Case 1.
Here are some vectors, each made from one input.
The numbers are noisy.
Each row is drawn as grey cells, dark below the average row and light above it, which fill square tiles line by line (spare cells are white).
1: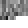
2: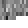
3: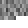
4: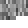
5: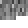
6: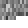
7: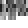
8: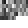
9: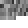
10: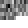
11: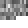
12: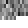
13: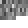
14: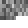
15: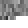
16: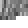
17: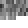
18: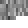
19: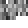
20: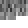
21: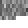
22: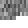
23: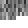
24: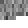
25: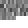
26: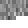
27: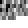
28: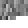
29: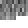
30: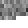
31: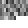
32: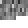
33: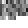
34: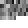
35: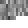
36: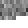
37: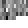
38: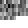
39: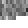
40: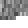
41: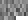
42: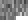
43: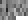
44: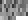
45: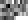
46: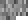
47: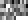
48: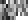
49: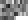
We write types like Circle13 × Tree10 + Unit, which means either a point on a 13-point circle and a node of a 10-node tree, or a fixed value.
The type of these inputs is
Circle10.
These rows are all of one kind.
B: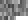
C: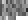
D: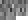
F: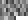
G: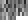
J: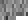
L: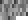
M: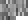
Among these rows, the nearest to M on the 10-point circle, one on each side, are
F and L.
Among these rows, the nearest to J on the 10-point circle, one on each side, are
B and L.
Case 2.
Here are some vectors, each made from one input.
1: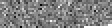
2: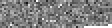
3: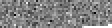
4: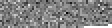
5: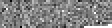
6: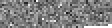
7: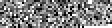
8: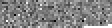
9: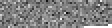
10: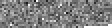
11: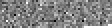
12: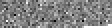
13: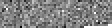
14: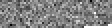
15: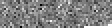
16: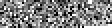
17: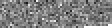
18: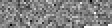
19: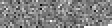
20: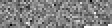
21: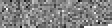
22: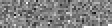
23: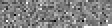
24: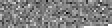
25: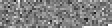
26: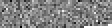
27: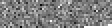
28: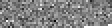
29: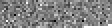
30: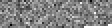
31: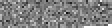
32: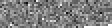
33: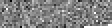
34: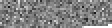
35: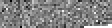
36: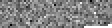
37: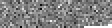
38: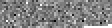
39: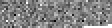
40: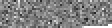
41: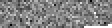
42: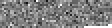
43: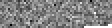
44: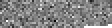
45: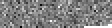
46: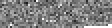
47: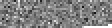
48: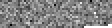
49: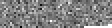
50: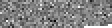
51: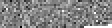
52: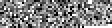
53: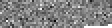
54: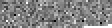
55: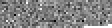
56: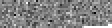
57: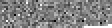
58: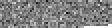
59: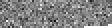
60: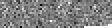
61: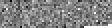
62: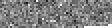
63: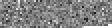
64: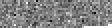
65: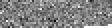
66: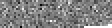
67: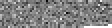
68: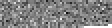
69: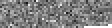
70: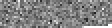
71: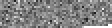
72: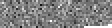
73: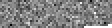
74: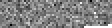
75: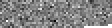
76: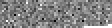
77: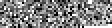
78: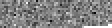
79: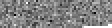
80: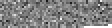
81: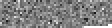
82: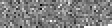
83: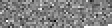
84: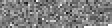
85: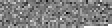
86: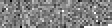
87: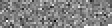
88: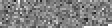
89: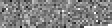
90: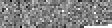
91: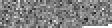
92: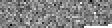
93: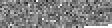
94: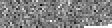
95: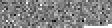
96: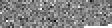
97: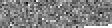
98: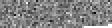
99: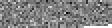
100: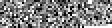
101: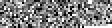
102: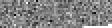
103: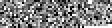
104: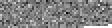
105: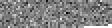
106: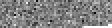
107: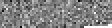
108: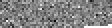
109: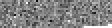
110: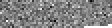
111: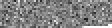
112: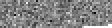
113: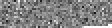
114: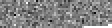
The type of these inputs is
Circle9 + Unit.
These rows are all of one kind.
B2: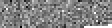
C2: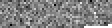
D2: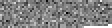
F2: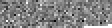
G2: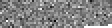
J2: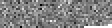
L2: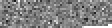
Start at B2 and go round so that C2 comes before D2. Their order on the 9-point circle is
B2, C2, G2, F2, L2, D2, J2.
